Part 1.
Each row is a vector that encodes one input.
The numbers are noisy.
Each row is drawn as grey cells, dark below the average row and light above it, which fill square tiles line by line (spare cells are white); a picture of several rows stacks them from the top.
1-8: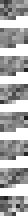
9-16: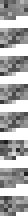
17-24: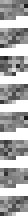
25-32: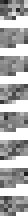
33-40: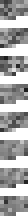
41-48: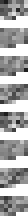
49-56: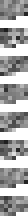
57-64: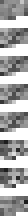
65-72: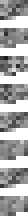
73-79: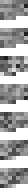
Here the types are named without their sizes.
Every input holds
a point on a line.
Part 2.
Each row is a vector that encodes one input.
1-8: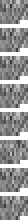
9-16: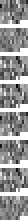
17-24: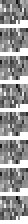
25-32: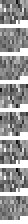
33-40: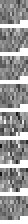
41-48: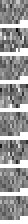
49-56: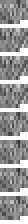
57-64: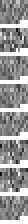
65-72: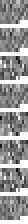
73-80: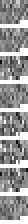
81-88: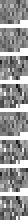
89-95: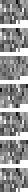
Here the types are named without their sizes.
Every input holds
a point on a line.
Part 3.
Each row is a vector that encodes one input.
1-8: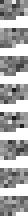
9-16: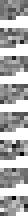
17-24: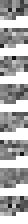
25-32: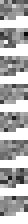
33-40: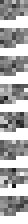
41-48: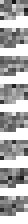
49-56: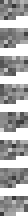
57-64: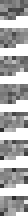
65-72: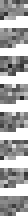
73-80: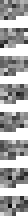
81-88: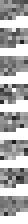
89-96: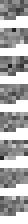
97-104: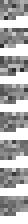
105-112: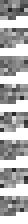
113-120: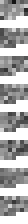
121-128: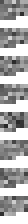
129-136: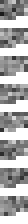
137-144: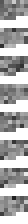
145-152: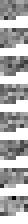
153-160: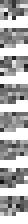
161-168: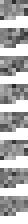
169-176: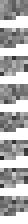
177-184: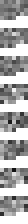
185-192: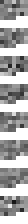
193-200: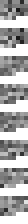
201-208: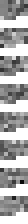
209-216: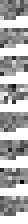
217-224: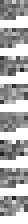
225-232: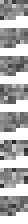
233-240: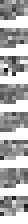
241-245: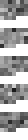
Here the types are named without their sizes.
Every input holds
either a fixed value, or a node of a tree.
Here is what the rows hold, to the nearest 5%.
A few of them hold a fixed value. The rest hold a node of a tree.
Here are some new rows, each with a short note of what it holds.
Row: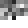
a fixed value
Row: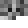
a node of a tree
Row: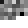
a node of a tree
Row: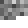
a node of a tree
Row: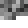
a node of a tree
